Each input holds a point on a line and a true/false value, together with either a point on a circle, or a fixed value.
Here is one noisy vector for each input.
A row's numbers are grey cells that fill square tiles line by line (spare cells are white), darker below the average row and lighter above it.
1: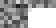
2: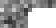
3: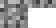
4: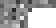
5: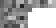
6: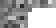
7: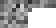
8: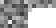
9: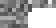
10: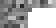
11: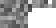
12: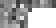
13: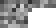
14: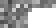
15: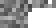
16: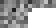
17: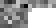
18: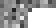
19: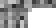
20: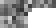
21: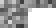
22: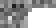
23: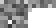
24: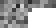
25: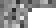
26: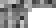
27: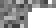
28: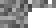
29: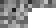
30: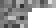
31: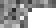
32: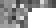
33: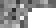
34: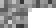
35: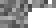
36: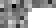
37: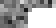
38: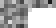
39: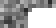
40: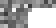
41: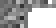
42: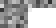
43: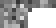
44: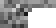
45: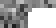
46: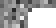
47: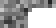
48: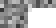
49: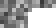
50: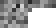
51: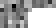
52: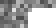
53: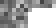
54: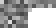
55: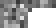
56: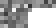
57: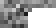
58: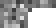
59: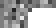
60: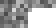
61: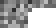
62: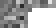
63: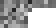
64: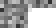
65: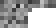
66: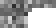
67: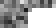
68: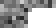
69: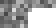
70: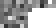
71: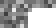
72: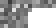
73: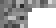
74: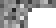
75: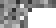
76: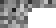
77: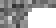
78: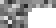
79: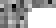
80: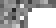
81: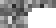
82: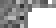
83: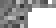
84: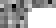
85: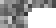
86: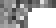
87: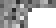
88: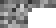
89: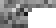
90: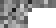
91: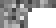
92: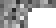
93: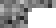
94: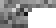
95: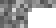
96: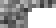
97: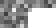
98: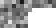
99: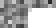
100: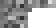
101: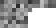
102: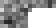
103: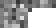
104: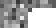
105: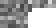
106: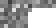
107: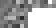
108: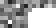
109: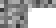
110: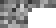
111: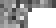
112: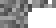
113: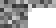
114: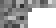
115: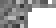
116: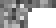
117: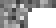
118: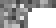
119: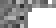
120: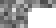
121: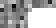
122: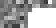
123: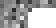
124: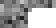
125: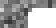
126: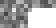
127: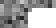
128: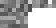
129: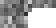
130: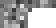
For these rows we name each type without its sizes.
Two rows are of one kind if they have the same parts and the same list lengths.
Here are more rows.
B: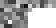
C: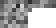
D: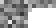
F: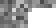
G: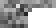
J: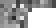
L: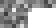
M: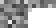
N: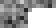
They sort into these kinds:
B, D, F, G, L, M, N
C, J

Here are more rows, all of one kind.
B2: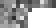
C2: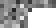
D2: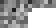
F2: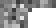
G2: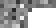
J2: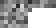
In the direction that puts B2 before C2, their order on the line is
B2, J2, F2, D2, G2, C2.
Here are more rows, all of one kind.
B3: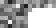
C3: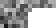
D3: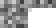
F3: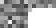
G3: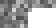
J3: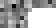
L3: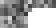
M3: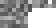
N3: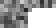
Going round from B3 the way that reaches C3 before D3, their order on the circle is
B3, C3, N3, G3, M3, L3, J3, D3, F3.
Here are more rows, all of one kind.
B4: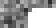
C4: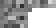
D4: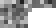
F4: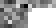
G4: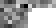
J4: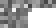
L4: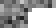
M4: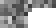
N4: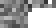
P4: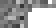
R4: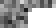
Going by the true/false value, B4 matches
D4, J4, M4 and N4.
